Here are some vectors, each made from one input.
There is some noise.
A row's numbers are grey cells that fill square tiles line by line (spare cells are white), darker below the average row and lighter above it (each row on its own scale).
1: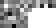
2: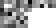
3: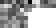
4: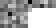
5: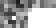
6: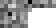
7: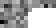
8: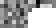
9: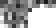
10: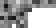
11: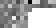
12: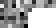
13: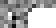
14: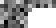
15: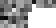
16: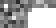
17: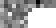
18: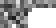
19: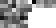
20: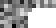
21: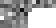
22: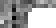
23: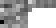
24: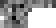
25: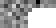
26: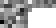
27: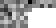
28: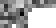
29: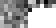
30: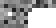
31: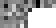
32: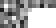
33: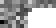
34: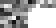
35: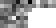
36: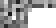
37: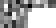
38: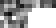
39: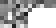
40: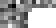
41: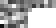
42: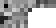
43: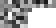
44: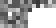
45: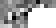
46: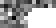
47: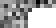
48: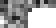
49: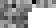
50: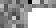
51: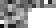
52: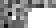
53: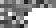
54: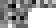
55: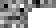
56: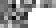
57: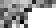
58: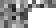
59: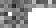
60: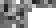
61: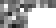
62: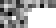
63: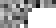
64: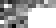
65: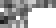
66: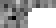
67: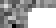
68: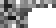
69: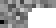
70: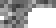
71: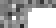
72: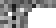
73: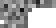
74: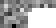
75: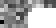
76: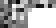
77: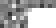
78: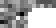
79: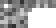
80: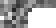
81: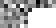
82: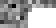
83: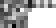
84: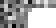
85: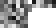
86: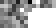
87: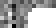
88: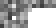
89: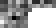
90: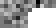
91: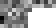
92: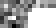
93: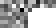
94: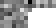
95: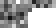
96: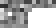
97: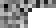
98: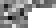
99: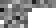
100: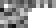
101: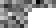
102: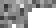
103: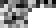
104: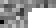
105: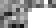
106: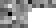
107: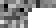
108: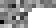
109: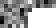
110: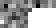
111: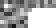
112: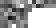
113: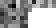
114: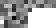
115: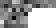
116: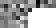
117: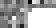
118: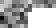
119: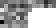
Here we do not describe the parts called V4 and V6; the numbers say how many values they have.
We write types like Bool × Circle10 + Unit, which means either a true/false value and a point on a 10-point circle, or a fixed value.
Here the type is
(Bool × Bool × Bool + V6) × (Line5 + V4).
